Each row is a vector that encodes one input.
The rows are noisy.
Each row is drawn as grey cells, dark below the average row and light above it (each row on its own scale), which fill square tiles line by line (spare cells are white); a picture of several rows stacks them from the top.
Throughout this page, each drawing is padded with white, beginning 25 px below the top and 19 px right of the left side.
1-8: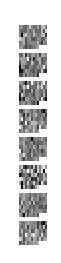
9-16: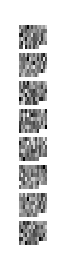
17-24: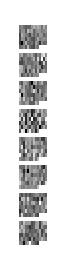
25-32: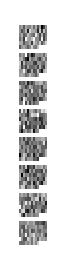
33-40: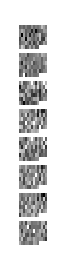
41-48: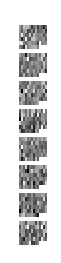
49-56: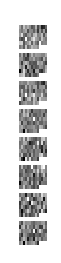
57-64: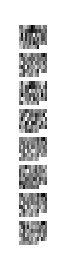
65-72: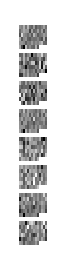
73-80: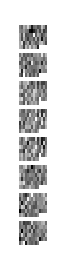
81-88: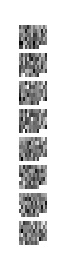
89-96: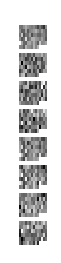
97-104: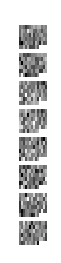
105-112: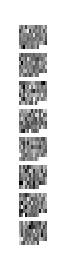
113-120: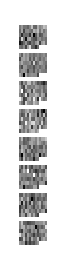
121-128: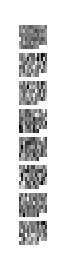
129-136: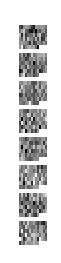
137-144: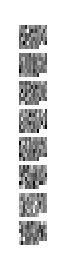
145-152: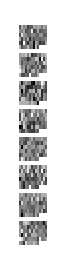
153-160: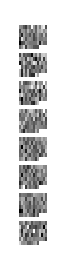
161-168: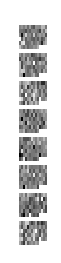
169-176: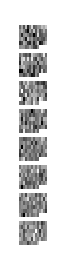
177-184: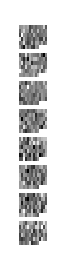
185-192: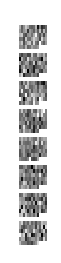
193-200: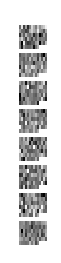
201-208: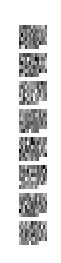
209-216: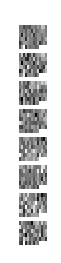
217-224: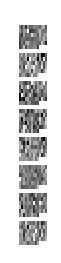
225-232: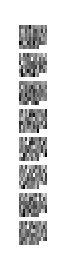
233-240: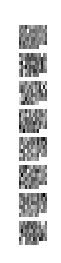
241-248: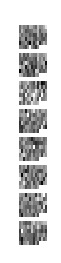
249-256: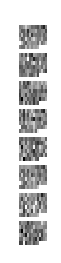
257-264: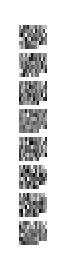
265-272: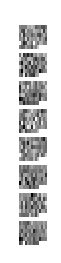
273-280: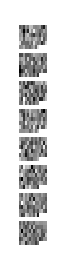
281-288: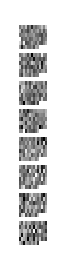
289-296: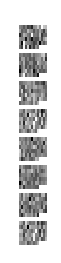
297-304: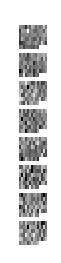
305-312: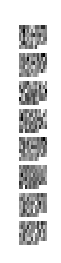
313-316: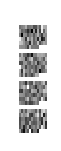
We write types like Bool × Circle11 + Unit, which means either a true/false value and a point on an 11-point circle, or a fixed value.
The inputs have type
Bool × Line14 + Line8.
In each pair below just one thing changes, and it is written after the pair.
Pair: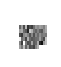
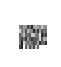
the place on the 14-point line
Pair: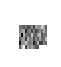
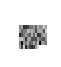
the place on the 14-point line
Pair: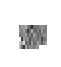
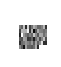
the true/false value
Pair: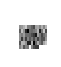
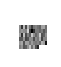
the true/false value
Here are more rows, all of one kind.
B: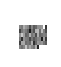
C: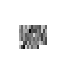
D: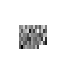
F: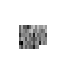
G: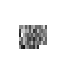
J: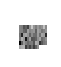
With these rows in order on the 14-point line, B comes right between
C and D.
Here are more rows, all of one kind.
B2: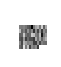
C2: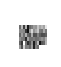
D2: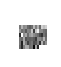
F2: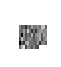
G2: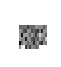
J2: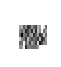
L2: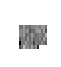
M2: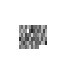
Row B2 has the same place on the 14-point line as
C2 and D2.
